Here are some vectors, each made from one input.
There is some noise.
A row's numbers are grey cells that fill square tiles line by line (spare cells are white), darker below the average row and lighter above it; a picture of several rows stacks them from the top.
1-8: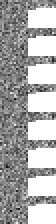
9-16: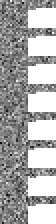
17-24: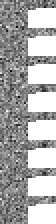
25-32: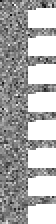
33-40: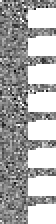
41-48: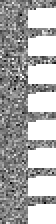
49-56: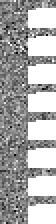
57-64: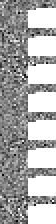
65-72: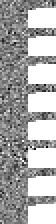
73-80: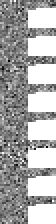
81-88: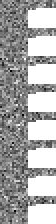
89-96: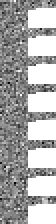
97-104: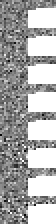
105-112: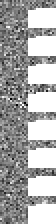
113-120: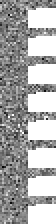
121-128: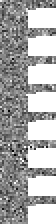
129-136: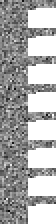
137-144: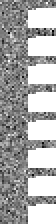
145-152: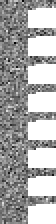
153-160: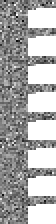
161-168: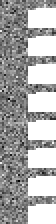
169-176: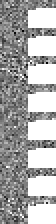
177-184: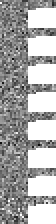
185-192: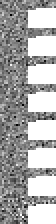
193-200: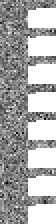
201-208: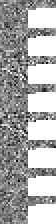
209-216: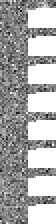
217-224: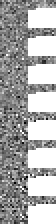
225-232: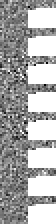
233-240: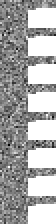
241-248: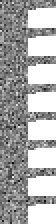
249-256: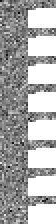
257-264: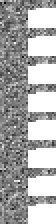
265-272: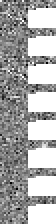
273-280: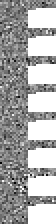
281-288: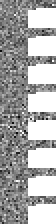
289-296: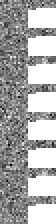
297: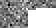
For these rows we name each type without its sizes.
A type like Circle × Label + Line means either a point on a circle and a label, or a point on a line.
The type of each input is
(Bool × Circle + Unit) × List(Line).
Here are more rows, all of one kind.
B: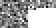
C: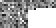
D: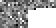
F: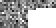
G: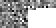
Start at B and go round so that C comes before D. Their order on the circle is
B, G, F, C, D.
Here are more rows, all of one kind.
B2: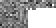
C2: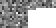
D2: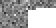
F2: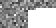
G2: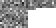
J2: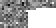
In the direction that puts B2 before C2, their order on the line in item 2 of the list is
B2, D2, F2, G2, J2, C2.
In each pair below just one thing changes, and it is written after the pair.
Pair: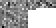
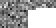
the place on the circle
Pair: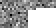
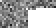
the true/false value
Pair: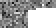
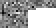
the place on the circle
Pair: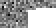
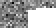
the place on the circle
